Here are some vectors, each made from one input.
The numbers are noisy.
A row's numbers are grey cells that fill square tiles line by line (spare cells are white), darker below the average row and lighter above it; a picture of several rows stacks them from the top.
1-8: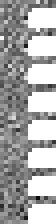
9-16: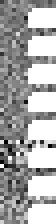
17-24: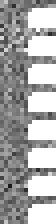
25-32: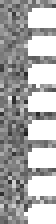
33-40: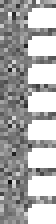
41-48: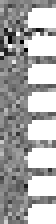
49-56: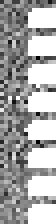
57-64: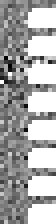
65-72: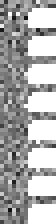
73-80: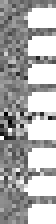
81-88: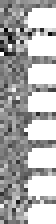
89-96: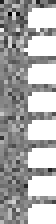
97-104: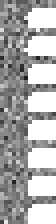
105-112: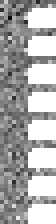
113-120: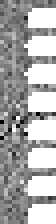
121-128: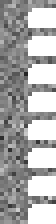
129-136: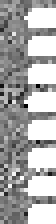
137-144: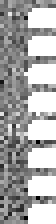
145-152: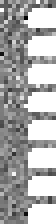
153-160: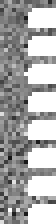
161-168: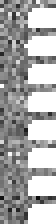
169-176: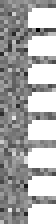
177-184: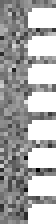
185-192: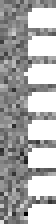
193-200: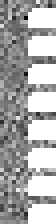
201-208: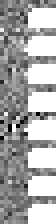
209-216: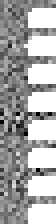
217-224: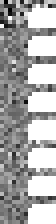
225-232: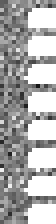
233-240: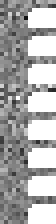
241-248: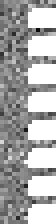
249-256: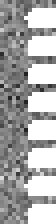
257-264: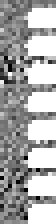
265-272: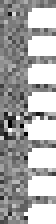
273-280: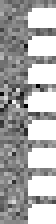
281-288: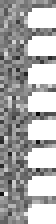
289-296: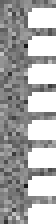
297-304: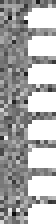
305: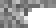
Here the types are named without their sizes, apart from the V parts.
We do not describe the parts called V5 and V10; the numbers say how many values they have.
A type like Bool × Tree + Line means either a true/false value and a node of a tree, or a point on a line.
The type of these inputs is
(Bool × V5 + V10) × Circle + Unit.
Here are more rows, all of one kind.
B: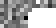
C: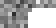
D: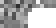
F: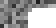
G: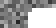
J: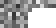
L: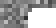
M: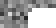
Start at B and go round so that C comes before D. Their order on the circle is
B, M, J, C, D, F, G, L.
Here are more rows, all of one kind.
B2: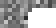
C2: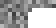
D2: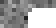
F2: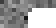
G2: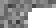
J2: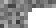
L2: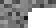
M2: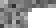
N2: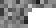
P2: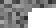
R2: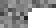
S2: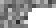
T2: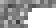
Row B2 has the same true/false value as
C2, D2 and F2.
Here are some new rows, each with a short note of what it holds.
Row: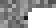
a point on a circle, a true/false value and a value of V5
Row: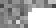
a point on a circle and a value of V10
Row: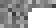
a point on a circle, a true/false value and a value of V5
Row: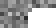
a point on a circle, a true/false value and a value of V5
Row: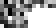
a fixed value
